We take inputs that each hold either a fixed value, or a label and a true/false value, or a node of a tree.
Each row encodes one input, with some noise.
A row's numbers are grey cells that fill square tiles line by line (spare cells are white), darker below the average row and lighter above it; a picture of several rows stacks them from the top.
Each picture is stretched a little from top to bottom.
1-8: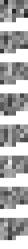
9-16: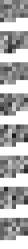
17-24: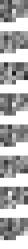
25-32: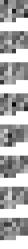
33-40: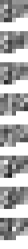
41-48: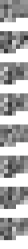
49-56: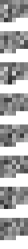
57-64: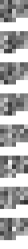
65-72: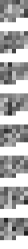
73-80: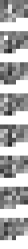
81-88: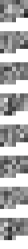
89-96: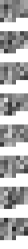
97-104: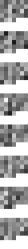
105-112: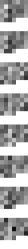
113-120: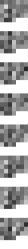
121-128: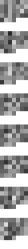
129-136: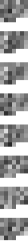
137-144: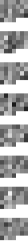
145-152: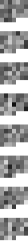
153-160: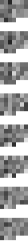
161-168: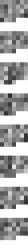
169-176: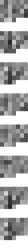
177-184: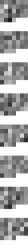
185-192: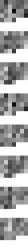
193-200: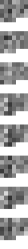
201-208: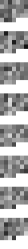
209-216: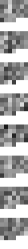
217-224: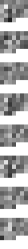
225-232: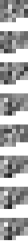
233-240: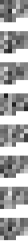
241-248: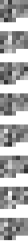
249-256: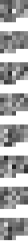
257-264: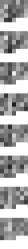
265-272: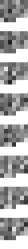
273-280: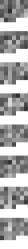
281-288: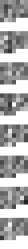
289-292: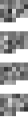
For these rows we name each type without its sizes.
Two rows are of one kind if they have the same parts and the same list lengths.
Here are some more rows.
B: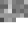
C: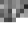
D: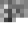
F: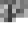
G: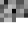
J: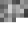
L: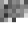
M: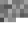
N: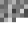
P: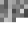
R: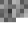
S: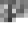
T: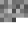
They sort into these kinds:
B, G, J, M, N, P, T
C, D, F, R, S
L

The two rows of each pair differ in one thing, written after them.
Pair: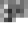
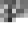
the label
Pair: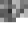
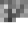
the true/false value
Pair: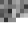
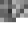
the label
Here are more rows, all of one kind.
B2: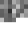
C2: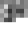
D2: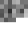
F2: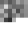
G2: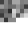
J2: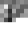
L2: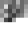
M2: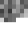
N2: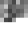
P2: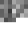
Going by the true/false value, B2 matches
D2, G2, M2 and P2.
